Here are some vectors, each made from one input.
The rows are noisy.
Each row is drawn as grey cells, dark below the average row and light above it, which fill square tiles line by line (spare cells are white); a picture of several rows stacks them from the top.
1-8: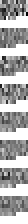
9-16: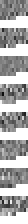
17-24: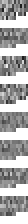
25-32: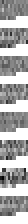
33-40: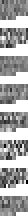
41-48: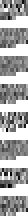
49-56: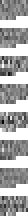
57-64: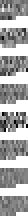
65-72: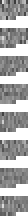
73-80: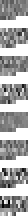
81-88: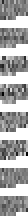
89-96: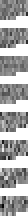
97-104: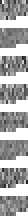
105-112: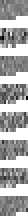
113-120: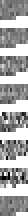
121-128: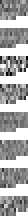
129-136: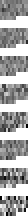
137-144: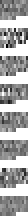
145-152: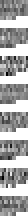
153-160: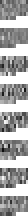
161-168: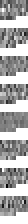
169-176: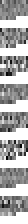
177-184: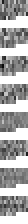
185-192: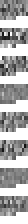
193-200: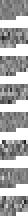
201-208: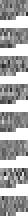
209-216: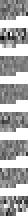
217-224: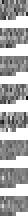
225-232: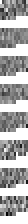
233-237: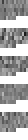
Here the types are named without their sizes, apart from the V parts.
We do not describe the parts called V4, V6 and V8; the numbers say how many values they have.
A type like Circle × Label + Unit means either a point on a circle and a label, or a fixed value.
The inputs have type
Bool × (Label × V8 + Line) × V4 + V6.
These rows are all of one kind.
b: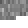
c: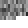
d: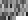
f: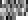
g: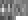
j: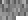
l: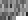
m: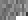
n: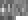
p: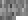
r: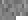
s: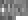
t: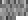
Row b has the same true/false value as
g, n and s.
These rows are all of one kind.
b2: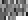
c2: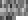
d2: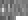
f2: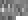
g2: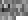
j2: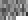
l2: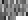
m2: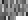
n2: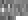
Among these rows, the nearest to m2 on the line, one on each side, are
b2 and d2.
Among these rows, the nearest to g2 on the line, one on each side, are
b2 and l2.
